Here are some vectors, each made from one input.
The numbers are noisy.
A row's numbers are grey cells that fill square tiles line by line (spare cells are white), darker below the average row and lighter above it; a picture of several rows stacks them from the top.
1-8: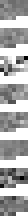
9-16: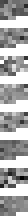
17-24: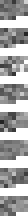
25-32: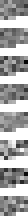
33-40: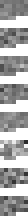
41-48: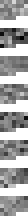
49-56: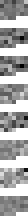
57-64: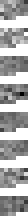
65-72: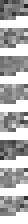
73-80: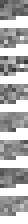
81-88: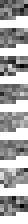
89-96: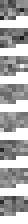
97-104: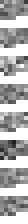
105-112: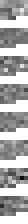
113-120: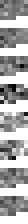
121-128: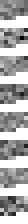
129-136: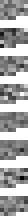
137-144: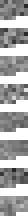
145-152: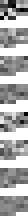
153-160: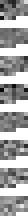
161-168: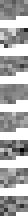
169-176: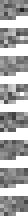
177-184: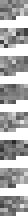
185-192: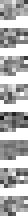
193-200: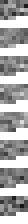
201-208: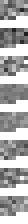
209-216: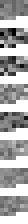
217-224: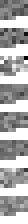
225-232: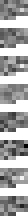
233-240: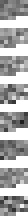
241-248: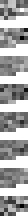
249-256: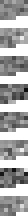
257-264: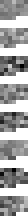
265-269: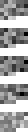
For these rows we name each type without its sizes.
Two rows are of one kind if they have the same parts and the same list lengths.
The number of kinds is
2.
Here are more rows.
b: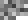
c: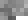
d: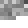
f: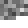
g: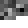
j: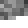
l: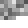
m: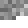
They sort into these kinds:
b, c, d, f, l, m
g, j

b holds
a point on a circle and four true/false values.
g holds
a point on a circle.
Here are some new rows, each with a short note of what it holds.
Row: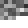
a point on a circle and four true/false values
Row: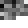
a point on a circle and four true/false values
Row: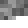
a point on a circle and four true/false values
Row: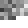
a point on a circle and four true/false values
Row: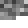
a point on a circle and four true/false values
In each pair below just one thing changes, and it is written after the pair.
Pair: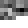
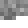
one of the four true/false values
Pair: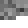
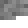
one of the four true/false values
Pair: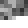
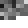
the place on the circle
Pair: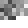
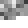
one of the four true/false values
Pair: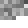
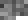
one of the four true/false values
